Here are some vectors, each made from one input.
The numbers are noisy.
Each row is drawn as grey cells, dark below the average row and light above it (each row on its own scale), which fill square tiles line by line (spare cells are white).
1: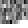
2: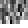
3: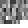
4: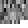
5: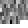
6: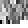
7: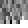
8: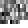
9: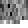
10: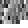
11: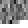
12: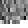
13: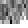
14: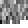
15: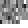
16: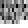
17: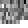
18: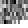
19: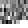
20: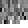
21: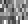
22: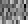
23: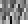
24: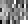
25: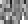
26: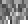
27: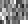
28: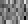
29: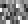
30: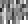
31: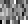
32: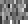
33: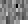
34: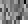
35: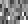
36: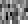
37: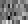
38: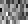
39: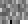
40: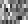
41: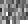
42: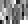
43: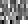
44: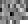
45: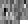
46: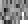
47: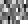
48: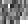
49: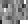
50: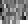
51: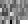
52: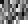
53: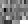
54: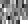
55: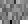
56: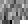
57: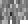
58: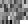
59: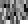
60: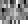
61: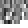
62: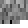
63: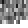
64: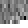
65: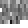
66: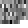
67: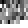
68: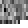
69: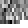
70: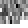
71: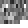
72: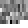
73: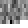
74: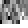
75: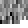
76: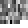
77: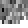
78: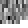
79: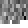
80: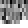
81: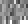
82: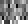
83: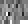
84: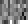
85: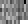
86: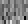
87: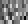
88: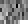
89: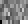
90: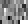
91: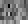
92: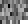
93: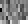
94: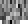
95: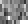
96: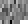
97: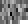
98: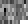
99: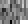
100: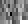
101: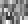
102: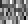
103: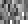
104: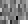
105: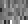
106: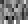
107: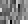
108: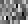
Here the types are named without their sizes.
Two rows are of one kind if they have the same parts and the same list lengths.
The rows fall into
2 kinds.
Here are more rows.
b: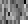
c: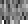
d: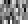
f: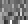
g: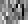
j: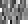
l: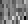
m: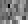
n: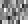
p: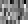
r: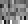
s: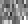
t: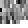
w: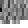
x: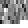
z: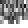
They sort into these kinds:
b, j, p
c, d, f, g, l, m, n, r, s, t, w, x, z

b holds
a point on a line and a node of a tree.
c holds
a point on a circle, a point on a line and a node of a tree.
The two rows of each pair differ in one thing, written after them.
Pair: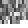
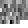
the node of the tree
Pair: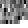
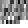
the node of the tree
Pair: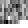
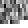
the place on the line
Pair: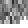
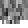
the place on the line
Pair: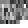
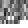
the node of the tree
